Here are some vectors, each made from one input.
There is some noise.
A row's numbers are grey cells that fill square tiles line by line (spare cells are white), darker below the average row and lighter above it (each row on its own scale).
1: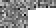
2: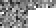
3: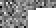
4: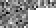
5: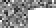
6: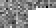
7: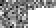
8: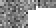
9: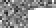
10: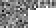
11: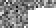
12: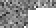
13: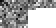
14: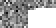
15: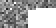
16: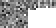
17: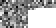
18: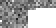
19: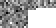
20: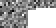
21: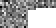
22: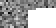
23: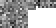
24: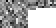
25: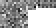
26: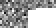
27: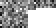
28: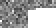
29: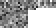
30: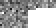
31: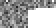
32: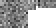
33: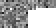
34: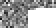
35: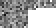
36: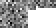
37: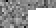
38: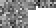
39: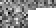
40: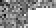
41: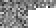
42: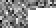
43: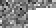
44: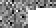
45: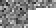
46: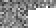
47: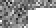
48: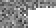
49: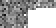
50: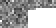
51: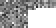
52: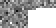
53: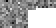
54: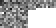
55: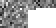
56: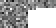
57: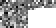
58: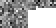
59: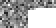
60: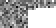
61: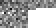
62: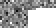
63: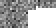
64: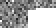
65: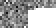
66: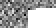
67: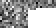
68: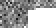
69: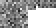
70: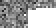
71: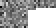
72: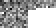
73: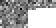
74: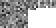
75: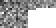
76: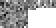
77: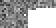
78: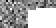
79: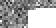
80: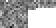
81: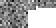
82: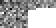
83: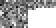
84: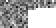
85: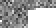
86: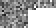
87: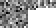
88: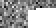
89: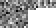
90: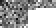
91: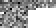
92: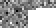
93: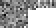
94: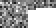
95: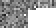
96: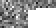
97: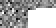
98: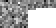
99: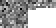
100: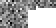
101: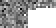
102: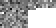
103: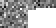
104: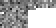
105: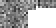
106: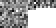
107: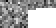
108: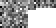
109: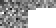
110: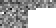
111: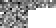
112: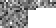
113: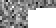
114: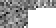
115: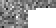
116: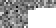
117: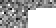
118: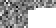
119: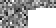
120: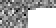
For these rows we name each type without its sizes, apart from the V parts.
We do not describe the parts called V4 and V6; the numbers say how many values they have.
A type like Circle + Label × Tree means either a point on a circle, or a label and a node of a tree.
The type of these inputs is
Line × V6 + (Tree + Unit) × V4.
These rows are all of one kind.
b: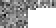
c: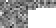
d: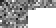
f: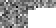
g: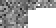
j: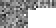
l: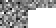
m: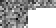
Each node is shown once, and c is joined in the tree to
j and l.
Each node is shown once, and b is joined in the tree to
d.
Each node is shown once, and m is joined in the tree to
j.
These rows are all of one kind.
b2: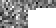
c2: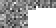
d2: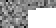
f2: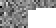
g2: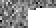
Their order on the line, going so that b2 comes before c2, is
b2, d2, g2, f2, c2.
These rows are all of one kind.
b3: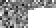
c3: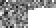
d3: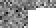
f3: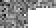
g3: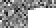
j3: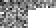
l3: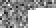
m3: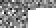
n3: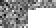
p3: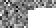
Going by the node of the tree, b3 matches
c3, f3, j3 and n3.
